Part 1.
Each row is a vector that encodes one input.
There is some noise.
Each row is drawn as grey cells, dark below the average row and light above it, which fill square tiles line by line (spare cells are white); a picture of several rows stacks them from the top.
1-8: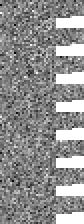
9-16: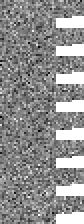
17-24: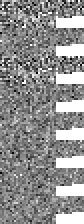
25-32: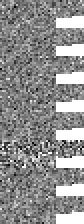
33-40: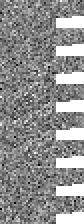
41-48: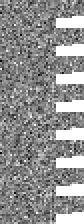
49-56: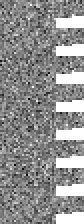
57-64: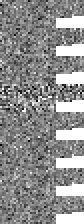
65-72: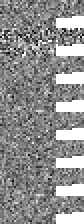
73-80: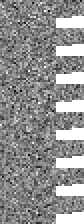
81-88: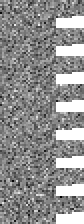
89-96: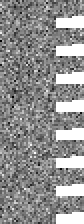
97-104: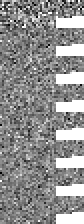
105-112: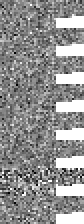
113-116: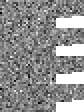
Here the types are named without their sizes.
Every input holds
a list of points on a circle.
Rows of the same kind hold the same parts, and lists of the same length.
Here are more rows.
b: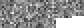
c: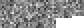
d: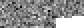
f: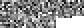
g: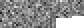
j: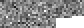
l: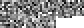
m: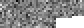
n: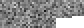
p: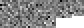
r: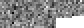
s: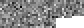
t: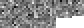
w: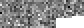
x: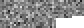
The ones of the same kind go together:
b, c, g, n, x
d, j, m, p, r, s, t, w
f, l

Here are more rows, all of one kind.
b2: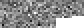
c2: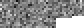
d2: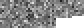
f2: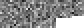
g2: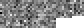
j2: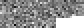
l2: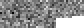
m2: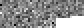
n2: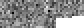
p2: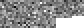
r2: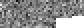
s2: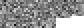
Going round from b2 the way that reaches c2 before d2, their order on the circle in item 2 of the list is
b2, f2, c2, r2, n2, j2, p2, s2, l2, g2, d2, m2.
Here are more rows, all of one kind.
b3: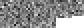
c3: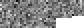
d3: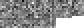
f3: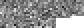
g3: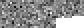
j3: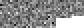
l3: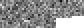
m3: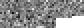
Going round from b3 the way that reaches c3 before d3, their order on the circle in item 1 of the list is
b3, j3, f3, g3, c3, m3, l3, d3.
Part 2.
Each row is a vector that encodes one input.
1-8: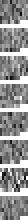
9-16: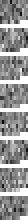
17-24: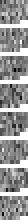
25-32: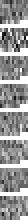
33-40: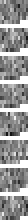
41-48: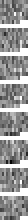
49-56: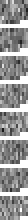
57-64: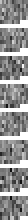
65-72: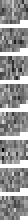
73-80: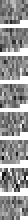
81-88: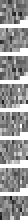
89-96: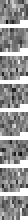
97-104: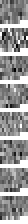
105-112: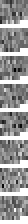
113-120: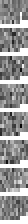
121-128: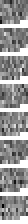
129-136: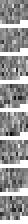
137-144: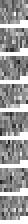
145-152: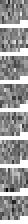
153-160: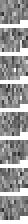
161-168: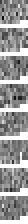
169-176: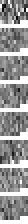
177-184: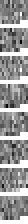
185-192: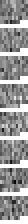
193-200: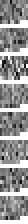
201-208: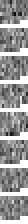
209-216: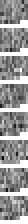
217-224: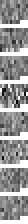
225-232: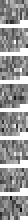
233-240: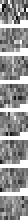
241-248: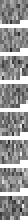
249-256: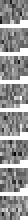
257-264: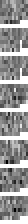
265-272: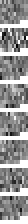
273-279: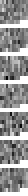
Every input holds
either a fixed value, or one of 9 labels and a node of a 10-node tree.
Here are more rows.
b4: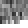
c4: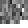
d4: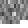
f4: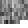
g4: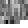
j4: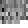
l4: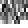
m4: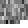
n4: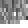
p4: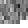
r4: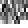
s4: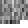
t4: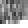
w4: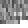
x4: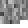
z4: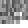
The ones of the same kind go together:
b4, c4, d4, f4, g4, j4, m4, n4, p4, s4, t4, w4, x4, z4
l4, r4

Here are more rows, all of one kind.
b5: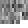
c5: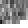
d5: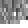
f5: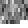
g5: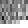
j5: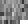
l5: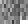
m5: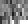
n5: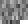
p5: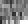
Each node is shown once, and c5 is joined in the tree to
l5 and p5.
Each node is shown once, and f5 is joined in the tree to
j5.
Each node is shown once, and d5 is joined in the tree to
b5 and g5.
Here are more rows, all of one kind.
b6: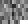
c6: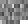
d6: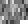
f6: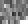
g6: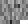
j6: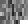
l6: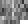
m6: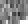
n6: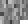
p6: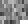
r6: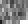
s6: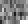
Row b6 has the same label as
f6, m6, n6 and p6.
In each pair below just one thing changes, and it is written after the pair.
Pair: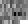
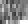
the label
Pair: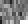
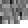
the label
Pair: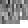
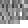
the label
